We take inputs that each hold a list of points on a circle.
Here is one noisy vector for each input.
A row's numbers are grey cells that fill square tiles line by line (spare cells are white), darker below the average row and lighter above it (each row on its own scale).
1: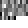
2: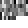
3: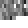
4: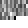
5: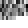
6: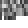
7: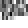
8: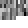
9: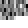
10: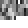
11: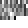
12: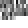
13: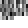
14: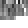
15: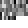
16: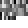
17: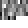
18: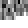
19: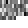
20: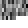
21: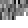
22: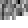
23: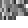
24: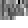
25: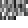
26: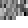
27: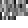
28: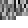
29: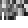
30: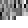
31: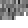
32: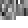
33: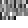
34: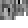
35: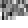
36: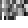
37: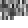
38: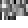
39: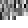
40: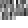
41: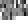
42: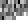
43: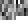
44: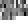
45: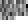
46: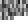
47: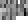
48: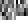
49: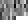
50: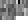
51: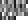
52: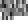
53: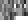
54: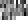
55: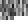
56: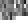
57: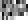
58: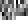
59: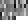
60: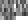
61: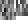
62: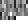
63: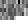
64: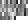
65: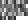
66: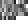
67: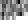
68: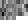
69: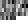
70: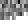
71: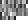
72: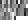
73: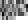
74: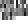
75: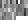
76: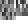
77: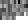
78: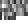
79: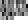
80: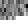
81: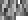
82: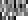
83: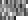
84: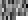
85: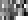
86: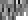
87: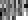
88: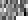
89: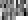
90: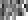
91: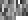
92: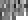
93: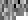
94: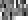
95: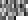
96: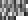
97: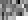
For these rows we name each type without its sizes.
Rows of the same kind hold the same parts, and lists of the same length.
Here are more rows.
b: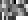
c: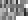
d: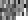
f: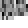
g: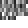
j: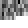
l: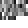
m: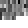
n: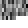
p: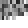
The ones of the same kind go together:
b, c, g, l
d, f, j, m, p
n

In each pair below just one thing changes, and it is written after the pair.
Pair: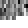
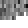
the place on the circle in item 2 of the list
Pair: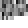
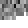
the place on the circle in item 2 of the list
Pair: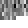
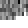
the place on the circle in item 1 of the list
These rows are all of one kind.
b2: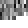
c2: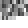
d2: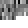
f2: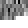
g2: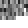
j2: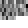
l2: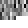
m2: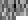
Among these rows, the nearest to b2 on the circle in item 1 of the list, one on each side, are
j2 and l2.
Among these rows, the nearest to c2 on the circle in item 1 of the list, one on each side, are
l2 and m2.
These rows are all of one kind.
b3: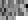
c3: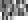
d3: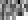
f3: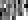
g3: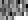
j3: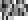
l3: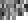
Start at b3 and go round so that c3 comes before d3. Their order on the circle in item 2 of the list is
b3, c3, j3, g3, l3, d3, f3.
